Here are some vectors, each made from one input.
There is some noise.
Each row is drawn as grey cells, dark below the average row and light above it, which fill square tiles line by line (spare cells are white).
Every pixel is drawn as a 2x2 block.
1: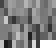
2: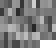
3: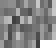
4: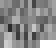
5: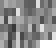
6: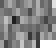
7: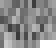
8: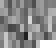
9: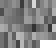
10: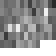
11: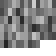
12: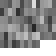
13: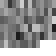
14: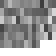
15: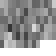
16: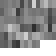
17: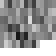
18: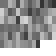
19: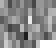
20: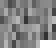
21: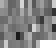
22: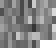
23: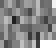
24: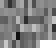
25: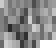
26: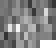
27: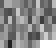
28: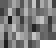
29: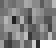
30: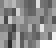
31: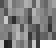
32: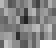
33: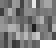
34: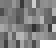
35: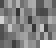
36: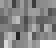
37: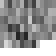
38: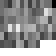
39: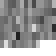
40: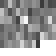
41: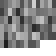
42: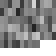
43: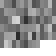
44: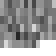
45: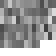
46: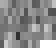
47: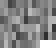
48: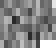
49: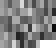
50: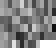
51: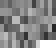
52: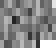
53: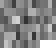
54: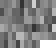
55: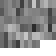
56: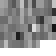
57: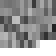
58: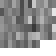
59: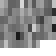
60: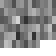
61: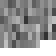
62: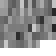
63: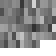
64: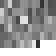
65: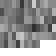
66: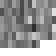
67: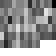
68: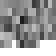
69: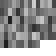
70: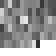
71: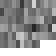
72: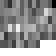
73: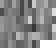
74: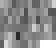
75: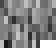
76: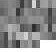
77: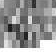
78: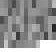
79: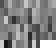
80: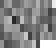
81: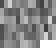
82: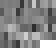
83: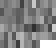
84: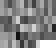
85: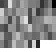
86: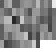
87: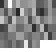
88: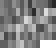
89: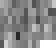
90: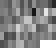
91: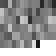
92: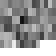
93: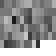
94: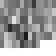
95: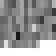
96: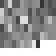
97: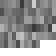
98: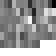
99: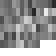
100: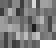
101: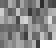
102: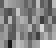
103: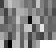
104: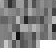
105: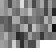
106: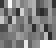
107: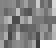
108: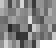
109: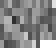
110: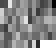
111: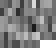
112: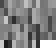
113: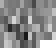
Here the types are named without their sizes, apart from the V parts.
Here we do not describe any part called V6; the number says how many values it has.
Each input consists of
a point on a line, together with either a point on a line, or a value of V6.
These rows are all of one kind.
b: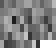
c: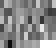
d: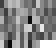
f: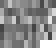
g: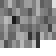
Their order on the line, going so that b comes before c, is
d, b, c, g, f.
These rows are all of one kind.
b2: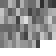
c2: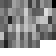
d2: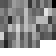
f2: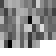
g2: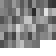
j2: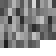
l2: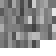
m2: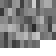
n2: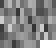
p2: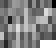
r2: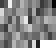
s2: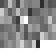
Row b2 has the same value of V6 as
r2 and s2.
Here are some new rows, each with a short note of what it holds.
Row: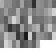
a point on each of two lines
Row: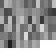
a point on a line and a value of V6
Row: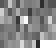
a point on a line and a value of V6
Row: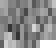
a point on each of two lines
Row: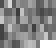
a point on a line and a value of V6
